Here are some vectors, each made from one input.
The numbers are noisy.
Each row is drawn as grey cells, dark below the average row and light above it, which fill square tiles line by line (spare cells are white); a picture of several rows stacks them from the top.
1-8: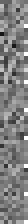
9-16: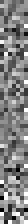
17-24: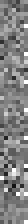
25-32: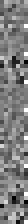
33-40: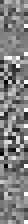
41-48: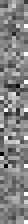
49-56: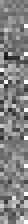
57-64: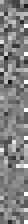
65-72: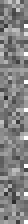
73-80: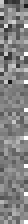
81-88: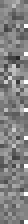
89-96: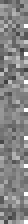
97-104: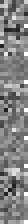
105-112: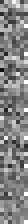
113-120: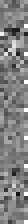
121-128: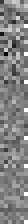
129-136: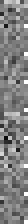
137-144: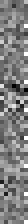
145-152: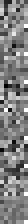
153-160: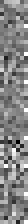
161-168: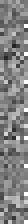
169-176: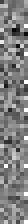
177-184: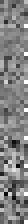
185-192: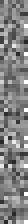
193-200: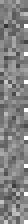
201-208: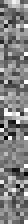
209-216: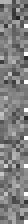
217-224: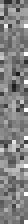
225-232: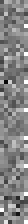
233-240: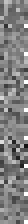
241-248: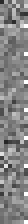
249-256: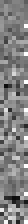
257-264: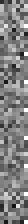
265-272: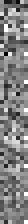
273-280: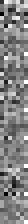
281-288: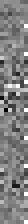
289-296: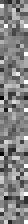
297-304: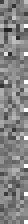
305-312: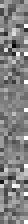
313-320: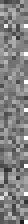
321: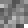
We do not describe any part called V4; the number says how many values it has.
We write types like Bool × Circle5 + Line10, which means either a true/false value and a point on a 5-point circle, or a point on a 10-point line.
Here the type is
Bool × (Tree9 + V4).
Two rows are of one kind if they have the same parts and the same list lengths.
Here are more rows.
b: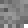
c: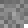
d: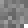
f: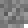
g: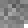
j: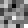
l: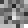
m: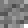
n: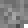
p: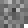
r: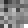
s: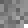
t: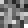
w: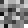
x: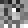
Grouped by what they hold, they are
b, c, d, n, p, r, s, t, w
f, g, j, l, m, x

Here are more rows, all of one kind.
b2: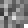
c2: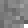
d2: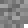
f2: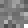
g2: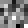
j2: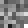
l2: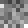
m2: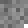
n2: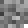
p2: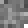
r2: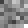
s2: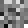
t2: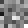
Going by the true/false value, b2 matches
g2 and l2.
